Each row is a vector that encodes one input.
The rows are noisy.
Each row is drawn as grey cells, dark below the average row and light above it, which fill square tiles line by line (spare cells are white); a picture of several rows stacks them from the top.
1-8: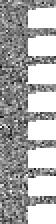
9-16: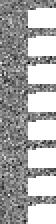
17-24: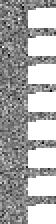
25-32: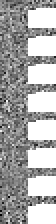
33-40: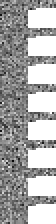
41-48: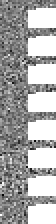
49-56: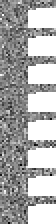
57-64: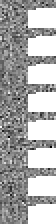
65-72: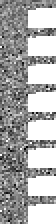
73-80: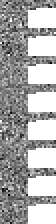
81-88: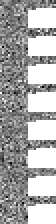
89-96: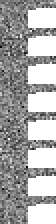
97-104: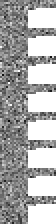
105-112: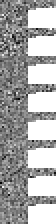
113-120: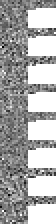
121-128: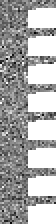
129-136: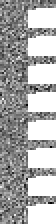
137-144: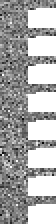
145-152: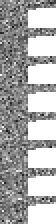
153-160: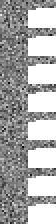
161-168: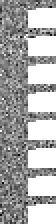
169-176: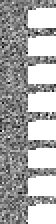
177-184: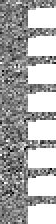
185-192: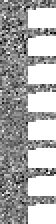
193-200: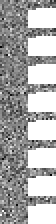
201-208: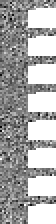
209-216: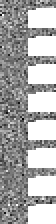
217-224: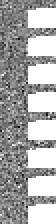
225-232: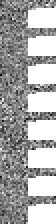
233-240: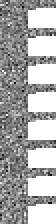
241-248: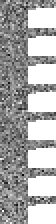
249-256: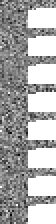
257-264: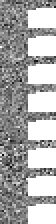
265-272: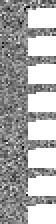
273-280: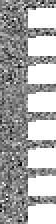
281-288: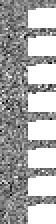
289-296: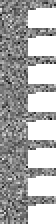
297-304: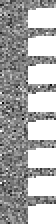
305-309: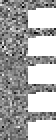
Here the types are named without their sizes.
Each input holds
a point on a circle and four true/false values.
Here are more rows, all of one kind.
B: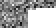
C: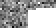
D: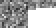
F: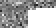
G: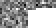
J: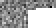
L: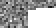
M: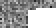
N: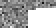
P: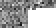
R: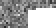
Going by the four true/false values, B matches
F and R.
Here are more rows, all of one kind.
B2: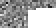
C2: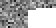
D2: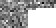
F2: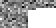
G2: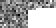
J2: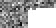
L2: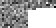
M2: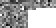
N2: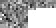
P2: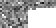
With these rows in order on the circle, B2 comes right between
C2 and M2.
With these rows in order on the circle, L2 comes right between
D2 and M2.
